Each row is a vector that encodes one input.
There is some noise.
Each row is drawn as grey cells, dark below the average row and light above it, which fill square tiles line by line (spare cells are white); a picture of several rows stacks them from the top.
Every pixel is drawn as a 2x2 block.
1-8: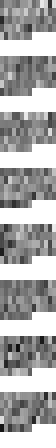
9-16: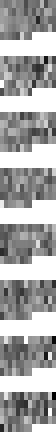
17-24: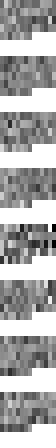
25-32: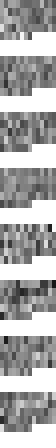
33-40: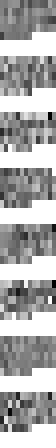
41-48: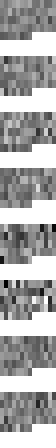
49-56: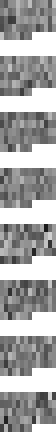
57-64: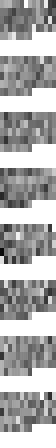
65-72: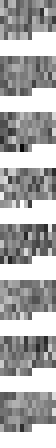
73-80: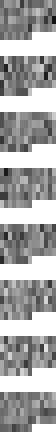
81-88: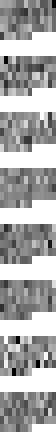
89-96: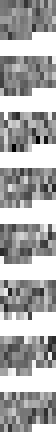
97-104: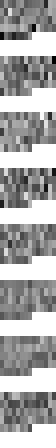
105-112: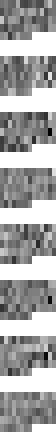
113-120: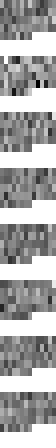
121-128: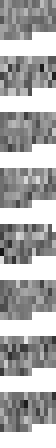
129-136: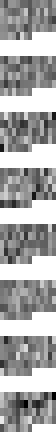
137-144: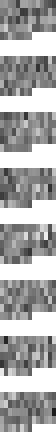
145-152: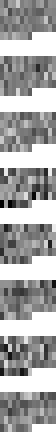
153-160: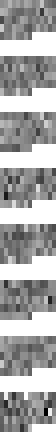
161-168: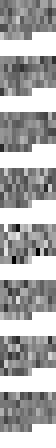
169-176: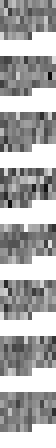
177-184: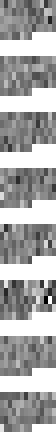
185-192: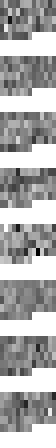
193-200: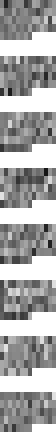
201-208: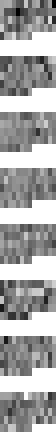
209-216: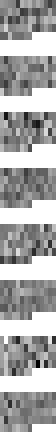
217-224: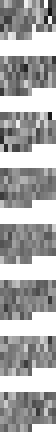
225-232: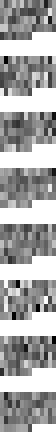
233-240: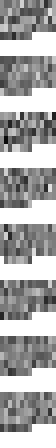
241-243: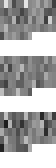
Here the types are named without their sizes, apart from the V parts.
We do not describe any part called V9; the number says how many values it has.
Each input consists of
a list of items, each a true/false value and a value of V9.
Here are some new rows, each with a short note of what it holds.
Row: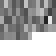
a list of one item
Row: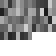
a list of three items
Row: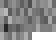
a list of three items
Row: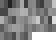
a list of three items
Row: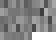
a list of three items
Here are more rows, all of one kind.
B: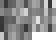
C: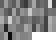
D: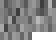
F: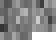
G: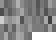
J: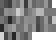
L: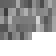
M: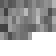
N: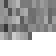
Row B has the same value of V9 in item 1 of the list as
D and F.
